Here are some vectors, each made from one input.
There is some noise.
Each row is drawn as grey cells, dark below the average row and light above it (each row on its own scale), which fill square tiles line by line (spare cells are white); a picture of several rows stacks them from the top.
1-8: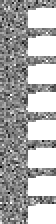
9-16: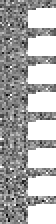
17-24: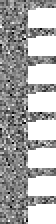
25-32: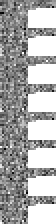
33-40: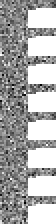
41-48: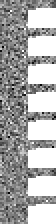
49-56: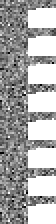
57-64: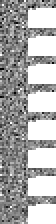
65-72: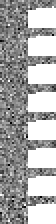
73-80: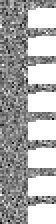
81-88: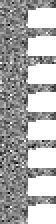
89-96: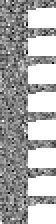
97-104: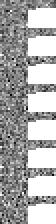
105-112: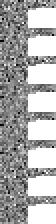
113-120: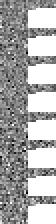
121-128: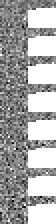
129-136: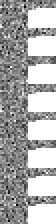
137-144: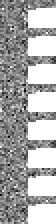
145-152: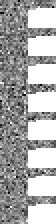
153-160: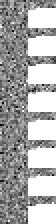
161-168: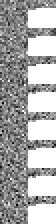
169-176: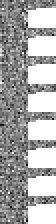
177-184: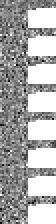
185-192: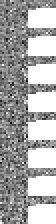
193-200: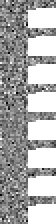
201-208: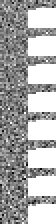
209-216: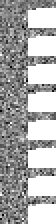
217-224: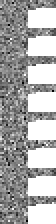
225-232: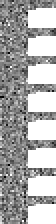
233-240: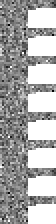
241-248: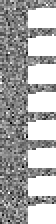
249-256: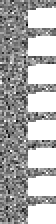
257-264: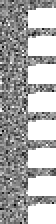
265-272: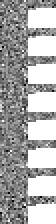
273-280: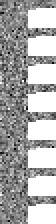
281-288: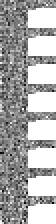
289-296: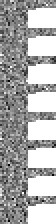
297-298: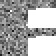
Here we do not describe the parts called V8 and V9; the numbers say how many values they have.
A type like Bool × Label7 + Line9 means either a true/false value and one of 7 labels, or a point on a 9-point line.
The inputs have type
Bool × (Circle14 + V9) + V8.
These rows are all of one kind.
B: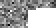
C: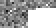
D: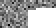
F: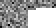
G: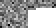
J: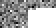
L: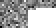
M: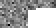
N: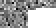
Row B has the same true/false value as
C, M and N.
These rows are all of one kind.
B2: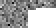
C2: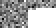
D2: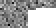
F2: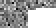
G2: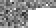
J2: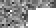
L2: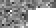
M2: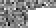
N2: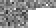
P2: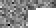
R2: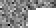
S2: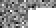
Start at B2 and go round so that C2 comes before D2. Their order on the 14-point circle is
B2, R2, P2, J2, L2, S2, C2, G2, N2, M2, F2, D2.
